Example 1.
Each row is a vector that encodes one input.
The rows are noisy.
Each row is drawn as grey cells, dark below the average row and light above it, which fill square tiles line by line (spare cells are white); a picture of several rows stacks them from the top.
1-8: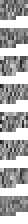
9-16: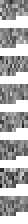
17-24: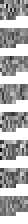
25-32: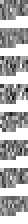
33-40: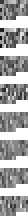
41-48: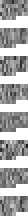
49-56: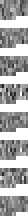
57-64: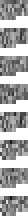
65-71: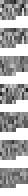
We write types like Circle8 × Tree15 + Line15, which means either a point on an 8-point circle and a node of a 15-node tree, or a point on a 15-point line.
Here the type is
Line4 + Line6.
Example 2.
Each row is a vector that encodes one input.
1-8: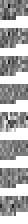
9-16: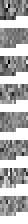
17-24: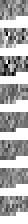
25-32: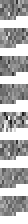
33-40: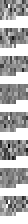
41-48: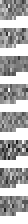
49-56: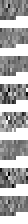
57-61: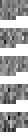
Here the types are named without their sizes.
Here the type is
Bool × Bool × Bool + Label.
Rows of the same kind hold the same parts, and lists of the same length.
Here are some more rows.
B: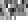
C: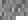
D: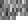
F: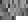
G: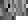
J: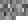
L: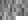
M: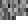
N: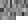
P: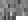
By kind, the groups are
B, D, J, N
C, F, G, L, M, P

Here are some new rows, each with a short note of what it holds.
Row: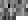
three true/false values
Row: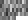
a label
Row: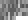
a label
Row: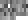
a label
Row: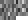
a label
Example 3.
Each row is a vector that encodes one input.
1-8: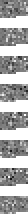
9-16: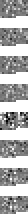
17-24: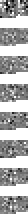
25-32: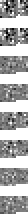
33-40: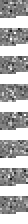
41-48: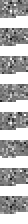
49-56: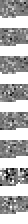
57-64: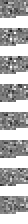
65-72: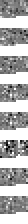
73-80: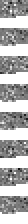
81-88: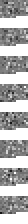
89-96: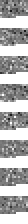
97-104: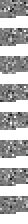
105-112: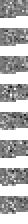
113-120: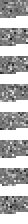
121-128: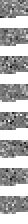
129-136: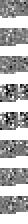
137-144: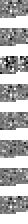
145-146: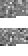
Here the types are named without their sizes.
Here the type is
List(Line).
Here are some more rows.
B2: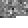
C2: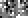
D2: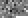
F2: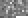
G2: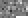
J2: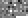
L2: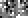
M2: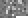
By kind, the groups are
B2, J2
C2, L2
D2, F2, G2, M2

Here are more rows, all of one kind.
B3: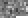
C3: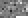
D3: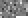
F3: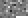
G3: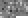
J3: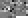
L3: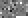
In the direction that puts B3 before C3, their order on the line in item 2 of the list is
J3, L3, D3, G3, B3, C3, F3.
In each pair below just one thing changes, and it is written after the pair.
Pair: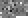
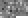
the place on the line in item 2 of the list
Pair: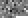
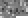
the place on the line in item 2 of the list
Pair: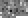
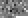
the place on the line in item 2 of the list
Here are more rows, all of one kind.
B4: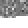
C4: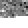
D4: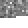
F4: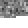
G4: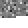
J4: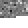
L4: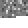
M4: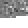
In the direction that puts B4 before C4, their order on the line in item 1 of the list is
D4, L4, G4, J4, F4, M4, B4, C4.
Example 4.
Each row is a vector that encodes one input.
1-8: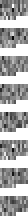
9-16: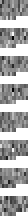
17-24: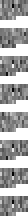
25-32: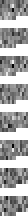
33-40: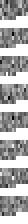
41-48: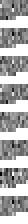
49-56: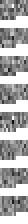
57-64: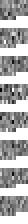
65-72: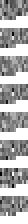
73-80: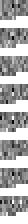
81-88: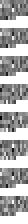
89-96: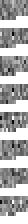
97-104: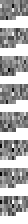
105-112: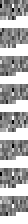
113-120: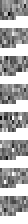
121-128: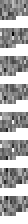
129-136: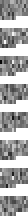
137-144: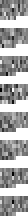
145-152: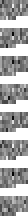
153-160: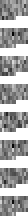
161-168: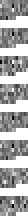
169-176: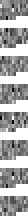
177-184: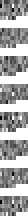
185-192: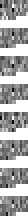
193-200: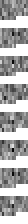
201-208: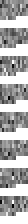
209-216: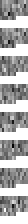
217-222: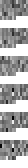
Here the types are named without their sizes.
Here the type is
Line × (Tree + Unit).
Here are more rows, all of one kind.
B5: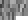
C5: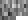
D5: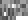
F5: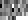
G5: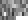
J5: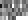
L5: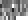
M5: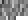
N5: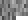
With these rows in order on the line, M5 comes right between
B5 and L5.
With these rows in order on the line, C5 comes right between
D5 and G5.
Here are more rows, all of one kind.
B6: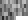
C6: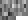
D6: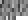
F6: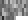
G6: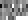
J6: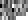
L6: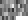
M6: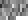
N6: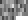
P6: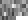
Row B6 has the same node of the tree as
F6, G6 and M6.
